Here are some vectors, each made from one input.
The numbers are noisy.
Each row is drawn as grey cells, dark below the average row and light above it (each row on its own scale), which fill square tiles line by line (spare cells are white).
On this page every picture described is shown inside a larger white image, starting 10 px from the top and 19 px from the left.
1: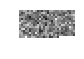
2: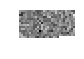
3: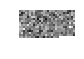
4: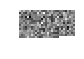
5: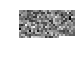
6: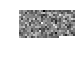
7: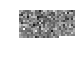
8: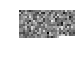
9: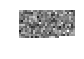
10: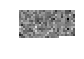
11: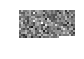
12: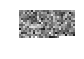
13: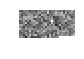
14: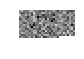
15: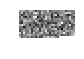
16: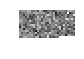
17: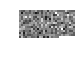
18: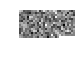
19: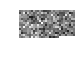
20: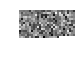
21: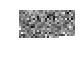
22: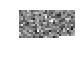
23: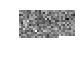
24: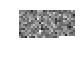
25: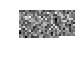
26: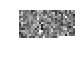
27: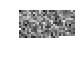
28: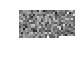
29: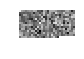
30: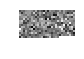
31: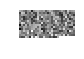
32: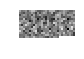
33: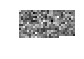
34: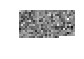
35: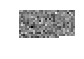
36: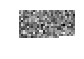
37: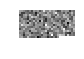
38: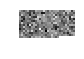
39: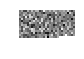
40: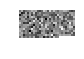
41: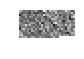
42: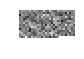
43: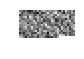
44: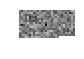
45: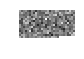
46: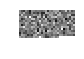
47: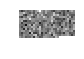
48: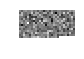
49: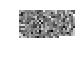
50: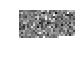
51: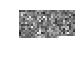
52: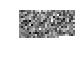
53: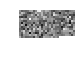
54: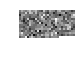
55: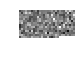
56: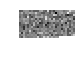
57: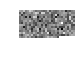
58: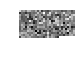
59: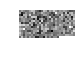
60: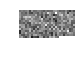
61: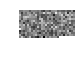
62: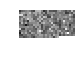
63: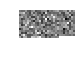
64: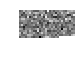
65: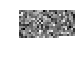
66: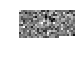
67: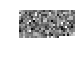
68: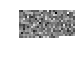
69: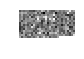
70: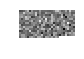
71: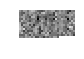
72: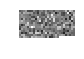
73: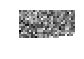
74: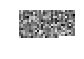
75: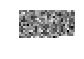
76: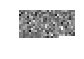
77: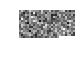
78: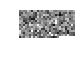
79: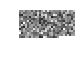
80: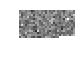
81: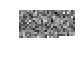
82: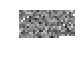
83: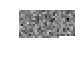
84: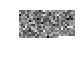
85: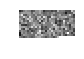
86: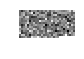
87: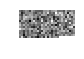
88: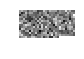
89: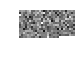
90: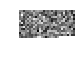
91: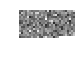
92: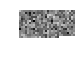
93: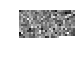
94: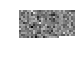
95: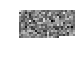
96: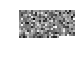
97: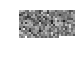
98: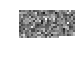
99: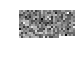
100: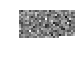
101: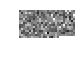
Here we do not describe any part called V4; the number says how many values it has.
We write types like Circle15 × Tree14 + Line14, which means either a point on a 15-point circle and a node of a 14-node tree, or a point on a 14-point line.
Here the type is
List2(Bool × V4).
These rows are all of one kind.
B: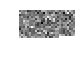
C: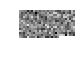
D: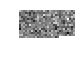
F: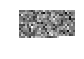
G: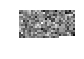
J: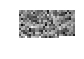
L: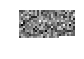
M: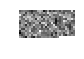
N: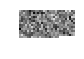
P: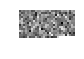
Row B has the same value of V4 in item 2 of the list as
C and N.
